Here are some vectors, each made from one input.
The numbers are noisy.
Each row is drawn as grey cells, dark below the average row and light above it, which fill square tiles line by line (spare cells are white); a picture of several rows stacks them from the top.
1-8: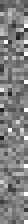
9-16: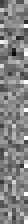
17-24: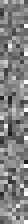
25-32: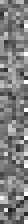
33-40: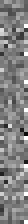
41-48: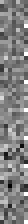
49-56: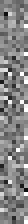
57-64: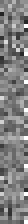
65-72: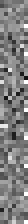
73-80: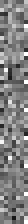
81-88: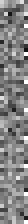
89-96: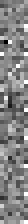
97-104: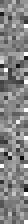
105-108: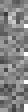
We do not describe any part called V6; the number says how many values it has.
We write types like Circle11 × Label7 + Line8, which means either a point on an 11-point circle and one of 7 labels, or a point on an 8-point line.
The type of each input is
(Bool × Bool × Bool + Unit) × Line4 × V6.
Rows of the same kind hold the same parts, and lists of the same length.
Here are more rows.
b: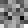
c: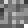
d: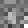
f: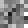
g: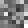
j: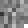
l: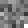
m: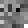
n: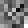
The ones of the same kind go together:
b, d, l, m, n
c, f, g, j

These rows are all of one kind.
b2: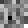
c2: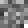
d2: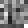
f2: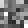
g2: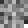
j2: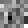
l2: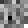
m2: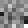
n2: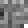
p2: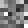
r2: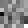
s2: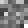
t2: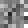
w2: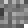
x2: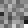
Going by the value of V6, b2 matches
d2, f2, j2 and l2.
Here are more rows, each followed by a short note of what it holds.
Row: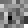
a point on a 4-point line and a value of V6
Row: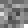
a point on a 4-point line, three true/false values and a value of V6
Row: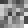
a point on a 4-point line, three true/false values and a value of V6
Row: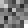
a point on a 4-point line, three true/false values and a value of V6
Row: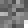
a point on a 4-point line, three true/false values and a value of V6
